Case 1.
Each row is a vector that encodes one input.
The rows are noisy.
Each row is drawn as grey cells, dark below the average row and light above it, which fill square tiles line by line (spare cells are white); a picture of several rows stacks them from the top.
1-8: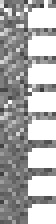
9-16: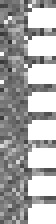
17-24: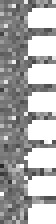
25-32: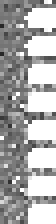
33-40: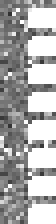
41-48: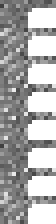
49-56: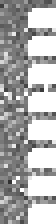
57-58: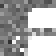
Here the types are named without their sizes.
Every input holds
a label.
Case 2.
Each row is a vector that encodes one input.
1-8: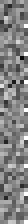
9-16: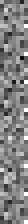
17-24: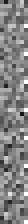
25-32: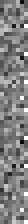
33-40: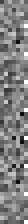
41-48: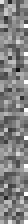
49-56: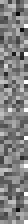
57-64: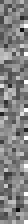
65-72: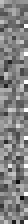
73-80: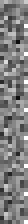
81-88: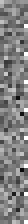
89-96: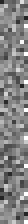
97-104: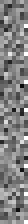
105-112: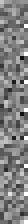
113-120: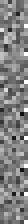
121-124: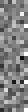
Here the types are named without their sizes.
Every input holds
a point on a line.
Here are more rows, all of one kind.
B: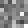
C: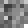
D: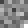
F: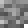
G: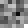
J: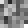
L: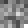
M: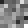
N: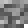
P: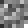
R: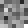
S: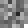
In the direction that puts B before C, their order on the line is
R, J, G, S, B, C, N, F, D, L, M, P.
